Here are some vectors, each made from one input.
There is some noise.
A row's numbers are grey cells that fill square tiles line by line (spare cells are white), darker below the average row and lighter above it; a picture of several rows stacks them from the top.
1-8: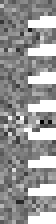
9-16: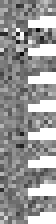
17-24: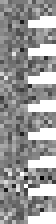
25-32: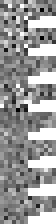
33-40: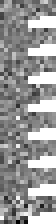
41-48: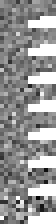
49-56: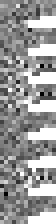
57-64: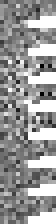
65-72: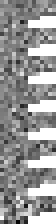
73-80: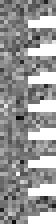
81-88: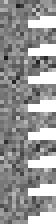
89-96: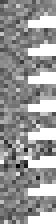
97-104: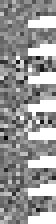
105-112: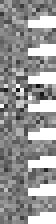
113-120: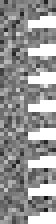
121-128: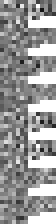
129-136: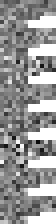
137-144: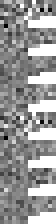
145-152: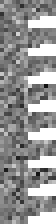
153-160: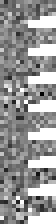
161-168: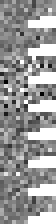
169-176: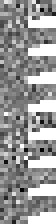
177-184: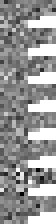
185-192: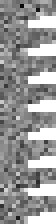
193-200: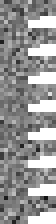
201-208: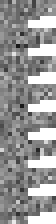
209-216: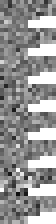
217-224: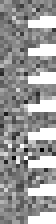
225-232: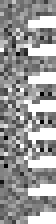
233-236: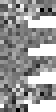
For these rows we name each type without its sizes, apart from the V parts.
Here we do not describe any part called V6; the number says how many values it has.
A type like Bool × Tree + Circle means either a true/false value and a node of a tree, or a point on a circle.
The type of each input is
Line × (Line + Tree) + V6.
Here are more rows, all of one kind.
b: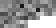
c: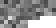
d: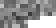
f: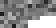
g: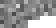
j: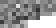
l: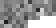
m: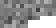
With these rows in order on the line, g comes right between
d and j.
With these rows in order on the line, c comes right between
f and j.
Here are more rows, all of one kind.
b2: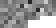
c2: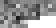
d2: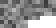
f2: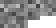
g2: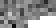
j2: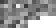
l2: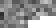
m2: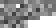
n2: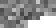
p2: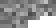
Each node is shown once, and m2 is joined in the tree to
b2.
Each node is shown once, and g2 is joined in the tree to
d2 and p2.
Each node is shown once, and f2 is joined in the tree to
b2.
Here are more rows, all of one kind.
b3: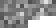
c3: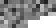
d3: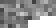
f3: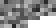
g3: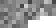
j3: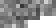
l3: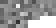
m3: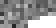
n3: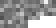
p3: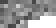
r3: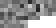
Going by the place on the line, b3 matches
g3 and n3.
